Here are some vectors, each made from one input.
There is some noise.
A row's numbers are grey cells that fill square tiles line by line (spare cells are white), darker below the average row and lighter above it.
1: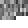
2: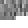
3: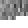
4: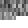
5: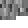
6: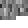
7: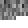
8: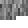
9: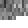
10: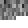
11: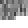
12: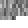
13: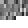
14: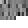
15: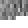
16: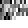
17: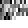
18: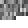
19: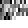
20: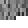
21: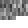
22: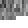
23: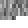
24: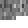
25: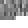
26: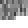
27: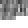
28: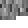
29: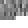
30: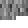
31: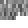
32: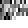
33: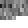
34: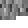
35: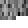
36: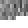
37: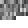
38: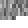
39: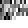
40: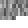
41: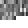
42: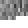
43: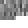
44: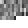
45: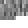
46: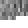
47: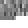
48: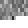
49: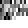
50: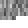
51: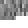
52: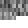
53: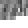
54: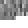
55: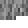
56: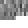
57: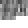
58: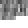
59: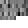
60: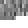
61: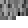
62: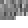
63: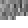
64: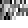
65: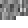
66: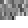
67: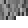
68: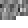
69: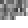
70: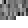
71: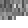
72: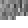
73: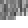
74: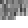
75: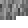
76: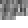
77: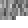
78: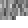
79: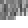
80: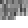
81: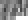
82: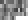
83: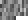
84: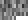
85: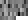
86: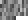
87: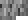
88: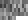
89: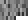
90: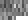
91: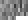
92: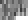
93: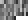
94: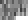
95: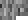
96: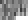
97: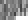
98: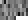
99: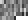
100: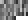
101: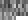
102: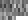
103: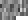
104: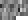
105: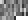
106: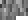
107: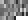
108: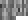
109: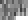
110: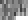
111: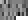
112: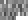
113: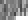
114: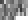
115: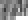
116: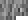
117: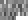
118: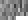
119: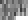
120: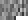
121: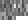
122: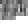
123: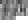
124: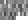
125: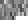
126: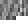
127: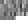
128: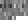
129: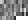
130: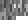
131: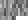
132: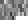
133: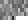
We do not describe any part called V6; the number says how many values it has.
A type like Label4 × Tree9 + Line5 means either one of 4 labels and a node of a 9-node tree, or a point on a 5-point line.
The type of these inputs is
List2(Bool × V6).
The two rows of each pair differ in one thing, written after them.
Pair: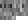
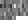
the value of V6 in item 2 of the list
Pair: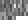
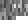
the true/false value in item 2 of the list
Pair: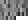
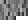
the true/false value in item 2 of the list
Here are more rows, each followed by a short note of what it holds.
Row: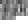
a list of one item
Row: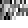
the empty list
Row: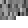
a list of two items
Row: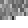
a list of one item
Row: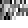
the empty list
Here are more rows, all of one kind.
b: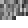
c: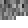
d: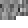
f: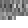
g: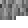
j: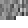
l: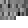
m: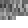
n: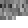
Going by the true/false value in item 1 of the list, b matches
c and l.
